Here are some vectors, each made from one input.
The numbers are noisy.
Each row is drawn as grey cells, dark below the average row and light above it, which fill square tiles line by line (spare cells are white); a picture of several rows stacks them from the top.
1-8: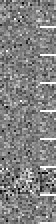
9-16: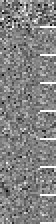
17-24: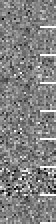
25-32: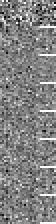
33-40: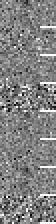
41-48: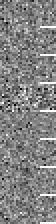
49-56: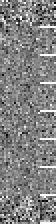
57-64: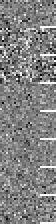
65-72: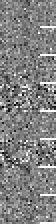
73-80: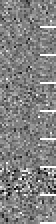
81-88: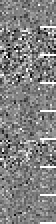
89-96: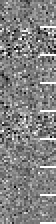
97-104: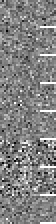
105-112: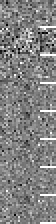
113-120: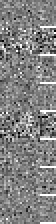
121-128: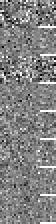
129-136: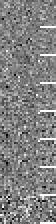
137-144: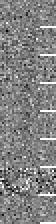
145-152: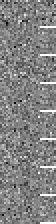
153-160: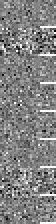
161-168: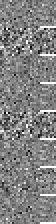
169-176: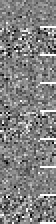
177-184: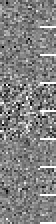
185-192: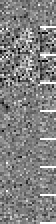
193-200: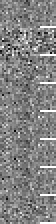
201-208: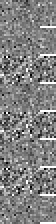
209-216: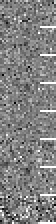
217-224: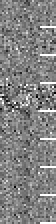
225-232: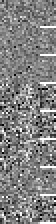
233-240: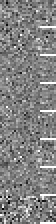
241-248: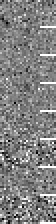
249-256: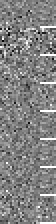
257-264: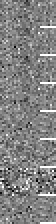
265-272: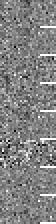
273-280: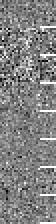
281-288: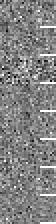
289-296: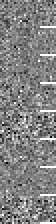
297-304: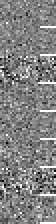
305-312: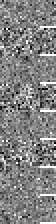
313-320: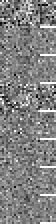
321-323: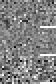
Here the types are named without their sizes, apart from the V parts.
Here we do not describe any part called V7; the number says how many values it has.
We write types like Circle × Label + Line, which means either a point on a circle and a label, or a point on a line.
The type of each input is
(Bool × Line + Label) × Tree + V7.
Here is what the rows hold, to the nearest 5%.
About 80% of them hold a node of a tree, together with either a label, or a point on a line and a true/false value. The rest hold a value of V7.
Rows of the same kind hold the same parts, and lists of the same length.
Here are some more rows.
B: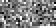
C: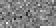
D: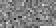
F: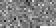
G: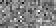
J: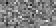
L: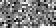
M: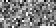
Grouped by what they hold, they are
B, L, M
C, D, F
G, J

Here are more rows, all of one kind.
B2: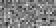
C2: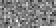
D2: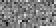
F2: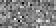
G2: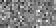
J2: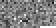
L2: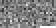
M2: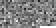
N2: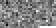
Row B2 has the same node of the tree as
D2, G2 and N2.
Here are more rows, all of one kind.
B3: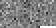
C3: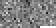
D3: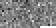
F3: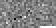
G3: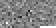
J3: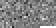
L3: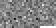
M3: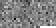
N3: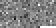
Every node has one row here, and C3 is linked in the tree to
M3.
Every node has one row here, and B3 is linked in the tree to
N3.
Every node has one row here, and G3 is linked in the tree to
D3, F3, M3 and N3.
